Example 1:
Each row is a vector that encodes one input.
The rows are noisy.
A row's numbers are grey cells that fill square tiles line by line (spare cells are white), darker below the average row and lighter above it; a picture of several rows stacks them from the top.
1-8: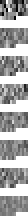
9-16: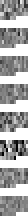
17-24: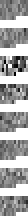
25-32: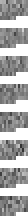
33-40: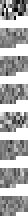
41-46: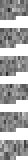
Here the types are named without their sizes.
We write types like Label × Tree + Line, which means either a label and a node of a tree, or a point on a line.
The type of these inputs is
Bool × Line × Line + Unit.
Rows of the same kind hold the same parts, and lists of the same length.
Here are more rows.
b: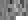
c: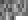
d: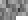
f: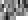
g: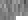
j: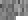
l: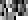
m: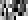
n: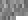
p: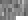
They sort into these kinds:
b, c, d, f, g, j, n, p
l, m

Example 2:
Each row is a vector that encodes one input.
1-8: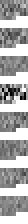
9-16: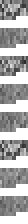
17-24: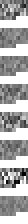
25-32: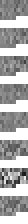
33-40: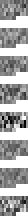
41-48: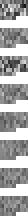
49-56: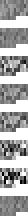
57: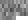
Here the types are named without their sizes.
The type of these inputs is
Bool × Line.
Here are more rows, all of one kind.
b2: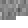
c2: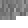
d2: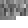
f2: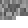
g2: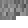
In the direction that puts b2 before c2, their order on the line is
b2, f2, c2, g2, d2.
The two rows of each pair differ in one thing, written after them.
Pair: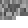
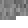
the place on the line
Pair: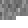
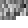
the place on the line
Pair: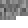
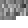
the place on the line
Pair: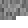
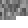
the true/false value
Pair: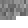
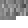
the true/false value
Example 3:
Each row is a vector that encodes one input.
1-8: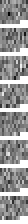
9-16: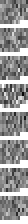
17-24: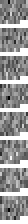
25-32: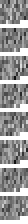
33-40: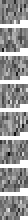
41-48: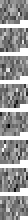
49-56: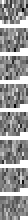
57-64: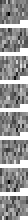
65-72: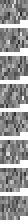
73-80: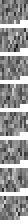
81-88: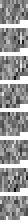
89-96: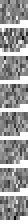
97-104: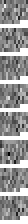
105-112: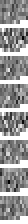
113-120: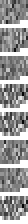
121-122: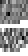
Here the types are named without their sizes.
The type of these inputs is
List(Circle).
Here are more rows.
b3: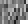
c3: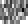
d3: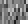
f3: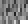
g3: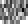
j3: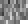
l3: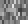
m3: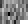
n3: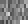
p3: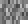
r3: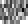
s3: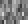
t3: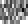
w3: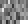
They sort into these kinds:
b3, d3, m3, w3
c3, g3, r3, t3
f3, j3, l3, n3, p3, s3

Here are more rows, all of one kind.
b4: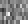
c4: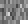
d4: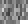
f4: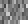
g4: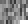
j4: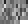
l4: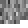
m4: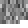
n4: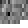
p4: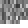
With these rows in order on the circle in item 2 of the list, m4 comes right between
b4 and c4.
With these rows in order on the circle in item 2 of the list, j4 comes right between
c4 and p4.
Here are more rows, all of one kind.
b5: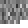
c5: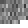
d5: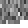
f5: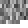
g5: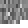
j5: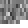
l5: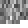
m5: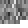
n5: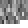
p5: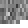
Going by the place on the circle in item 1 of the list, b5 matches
g5, j5 and p5.
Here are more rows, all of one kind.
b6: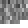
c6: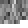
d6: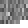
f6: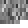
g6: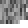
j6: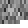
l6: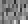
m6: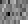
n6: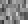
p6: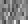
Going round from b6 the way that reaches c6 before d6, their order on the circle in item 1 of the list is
b6, n6, j6, c6, m6, f6, g6, l6, p6, d6.
